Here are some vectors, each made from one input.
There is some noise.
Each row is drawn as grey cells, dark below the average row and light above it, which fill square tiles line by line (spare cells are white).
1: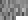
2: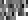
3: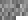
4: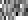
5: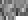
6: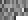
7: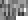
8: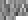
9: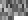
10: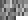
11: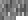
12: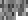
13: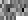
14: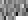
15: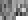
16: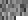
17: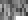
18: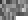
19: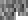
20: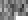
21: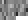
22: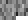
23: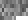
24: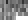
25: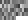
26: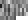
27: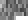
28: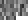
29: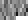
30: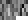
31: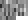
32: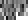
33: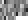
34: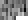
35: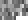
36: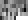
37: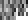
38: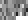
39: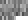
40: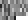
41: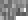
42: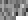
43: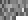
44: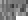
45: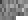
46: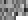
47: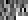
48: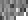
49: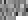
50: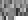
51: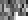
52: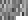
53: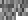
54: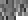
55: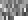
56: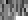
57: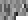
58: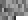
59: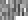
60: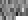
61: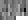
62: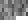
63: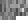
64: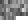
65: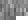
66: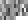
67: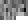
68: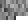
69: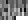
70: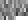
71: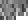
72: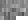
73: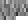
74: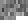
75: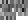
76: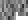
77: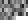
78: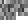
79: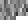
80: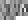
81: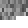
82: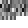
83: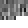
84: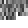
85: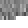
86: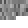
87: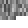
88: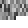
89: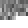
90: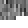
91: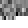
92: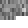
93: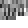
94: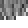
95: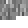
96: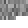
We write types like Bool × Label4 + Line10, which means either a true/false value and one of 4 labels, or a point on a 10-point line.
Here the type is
Circle6 × Tree7 × (Tree7 + Unit).
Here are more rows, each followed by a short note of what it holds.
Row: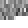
a point on a 6-point circle and a node of a 7-node tree
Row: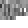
a point on a 6-point circle and a node of a 7-node tree
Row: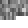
a point on a 6-point circle and a node of a 7-node tree
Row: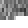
a point on a 6-point circle and a node of each of two 7-node trees
